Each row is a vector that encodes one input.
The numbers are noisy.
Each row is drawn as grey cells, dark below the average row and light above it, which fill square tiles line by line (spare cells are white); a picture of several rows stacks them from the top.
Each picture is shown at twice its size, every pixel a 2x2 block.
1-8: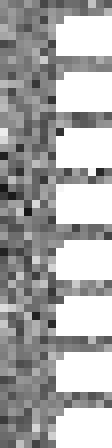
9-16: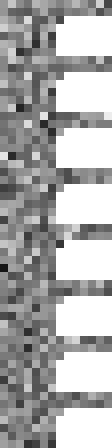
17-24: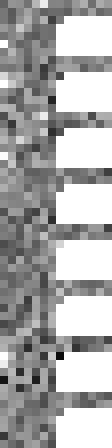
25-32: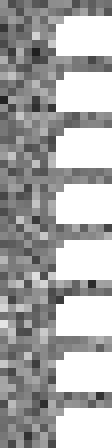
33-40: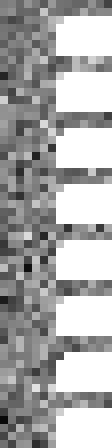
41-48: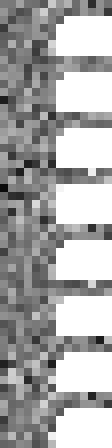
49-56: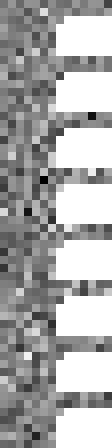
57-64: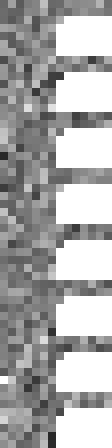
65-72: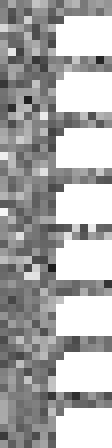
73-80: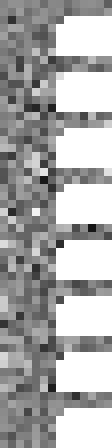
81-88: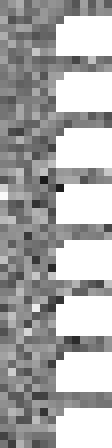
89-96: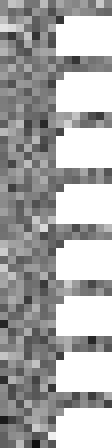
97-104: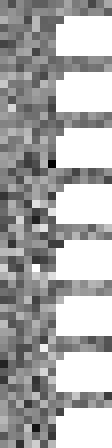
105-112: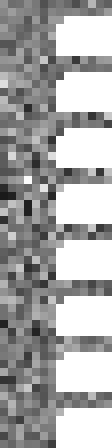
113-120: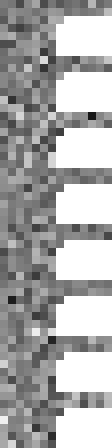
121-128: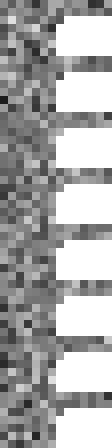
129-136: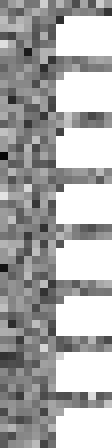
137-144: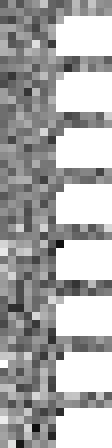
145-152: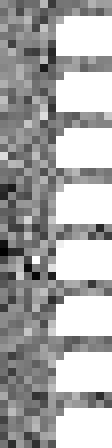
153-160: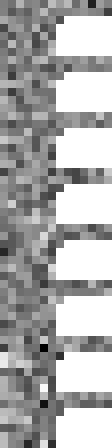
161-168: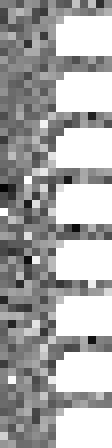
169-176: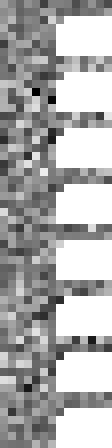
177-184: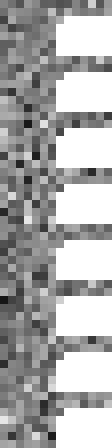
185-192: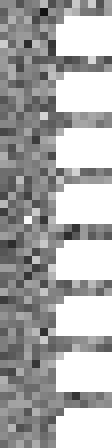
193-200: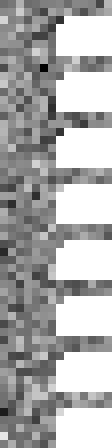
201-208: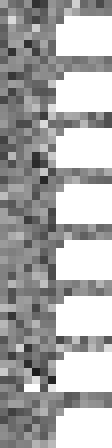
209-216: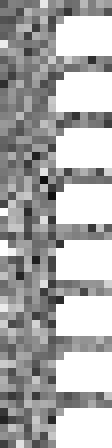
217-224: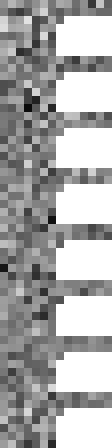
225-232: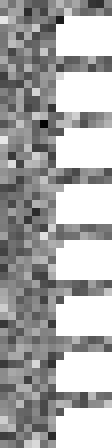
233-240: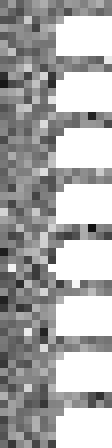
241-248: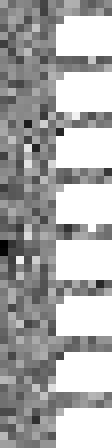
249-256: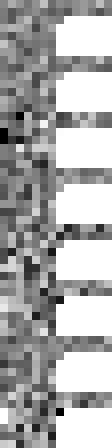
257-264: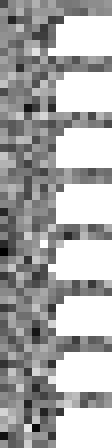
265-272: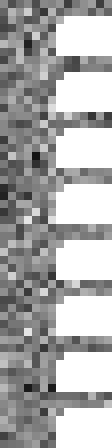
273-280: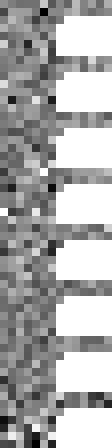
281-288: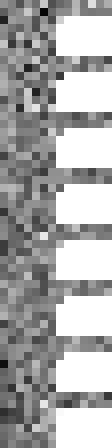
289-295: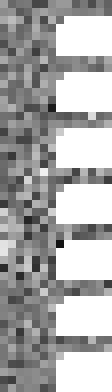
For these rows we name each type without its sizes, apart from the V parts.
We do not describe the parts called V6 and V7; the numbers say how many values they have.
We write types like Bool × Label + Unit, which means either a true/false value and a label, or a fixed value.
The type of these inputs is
Line × Line × (Line + V6 × V7).
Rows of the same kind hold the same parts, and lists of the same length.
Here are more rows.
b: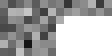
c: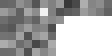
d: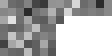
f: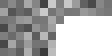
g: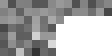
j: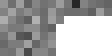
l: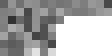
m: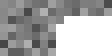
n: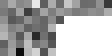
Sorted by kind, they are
b, d, g, j
c, f, l, m, n

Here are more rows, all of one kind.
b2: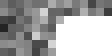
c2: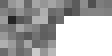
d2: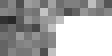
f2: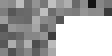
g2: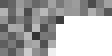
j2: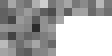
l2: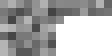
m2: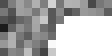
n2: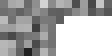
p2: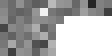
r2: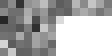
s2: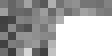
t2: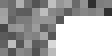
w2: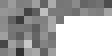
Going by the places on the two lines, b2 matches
f2, g2, p2 and t2.
